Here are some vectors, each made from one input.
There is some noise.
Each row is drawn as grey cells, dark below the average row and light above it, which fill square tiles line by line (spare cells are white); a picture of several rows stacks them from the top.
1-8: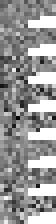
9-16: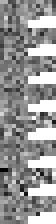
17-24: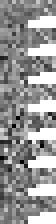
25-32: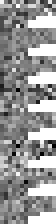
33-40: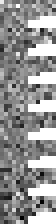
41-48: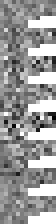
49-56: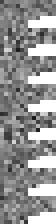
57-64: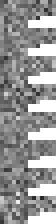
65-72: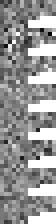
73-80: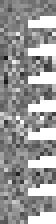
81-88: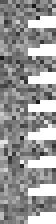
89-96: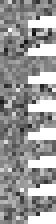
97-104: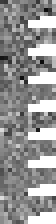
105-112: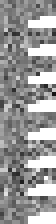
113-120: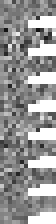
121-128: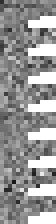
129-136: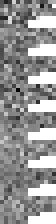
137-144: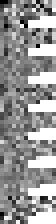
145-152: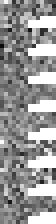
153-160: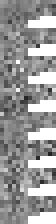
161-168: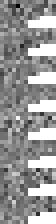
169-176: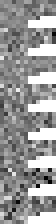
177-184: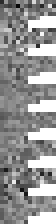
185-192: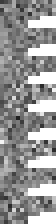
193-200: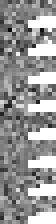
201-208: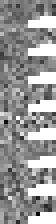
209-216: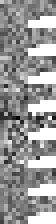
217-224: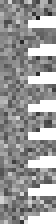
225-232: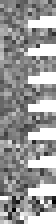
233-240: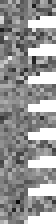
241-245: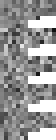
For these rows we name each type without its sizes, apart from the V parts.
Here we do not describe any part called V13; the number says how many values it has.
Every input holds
either a label, or three true/false values and a value of V13.
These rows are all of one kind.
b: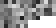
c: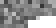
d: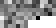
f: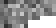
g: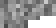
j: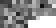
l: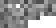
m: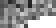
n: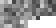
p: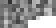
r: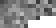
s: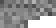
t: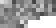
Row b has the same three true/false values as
c, m, n and p.
